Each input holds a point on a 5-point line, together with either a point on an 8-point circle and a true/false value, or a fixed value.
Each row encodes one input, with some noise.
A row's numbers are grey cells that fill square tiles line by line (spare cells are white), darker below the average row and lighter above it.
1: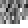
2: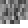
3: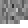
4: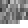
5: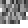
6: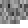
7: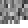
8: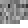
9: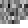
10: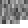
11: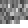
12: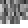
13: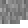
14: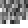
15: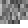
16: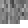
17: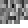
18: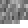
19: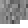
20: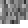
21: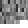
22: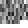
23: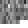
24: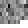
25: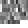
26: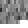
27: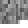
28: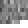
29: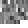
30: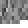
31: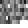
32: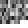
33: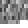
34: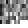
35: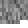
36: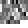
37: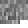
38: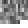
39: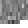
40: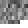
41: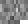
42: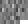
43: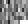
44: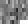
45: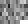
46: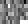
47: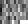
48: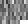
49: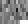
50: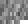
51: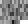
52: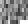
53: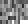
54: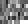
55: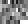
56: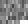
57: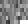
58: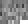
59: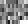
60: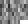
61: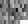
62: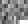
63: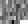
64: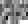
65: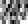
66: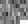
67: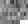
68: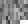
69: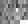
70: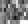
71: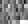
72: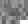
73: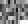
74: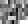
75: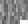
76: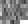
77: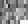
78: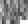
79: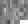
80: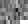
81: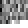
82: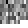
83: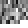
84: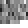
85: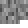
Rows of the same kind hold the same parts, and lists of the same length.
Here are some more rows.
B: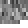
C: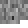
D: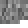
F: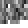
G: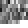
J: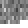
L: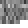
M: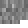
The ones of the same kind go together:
B, C, F, J
D, G, L, M

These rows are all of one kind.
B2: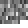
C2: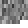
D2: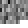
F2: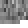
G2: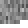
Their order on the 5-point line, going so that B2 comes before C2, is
B2, C2, G2, F2, D2.
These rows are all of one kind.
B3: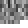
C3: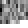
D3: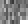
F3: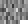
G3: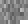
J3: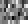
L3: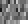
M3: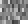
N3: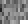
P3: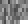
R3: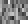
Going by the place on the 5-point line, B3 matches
J3 and P3.
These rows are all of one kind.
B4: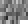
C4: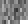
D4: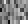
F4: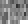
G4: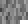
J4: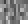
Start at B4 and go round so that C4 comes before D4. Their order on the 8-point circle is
B4, F4, J4, C4, G4, D4.
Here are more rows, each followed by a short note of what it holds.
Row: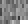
a point on an 8-point circle, a point on a 5-point line and a true/false value
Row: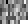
a point on an 8-point circle, a point on a 5-point line and a true/false value
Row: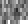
a point on an 8-point circle, a point on a 5-point line and a true/false value
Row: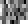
a point on a 5-point line
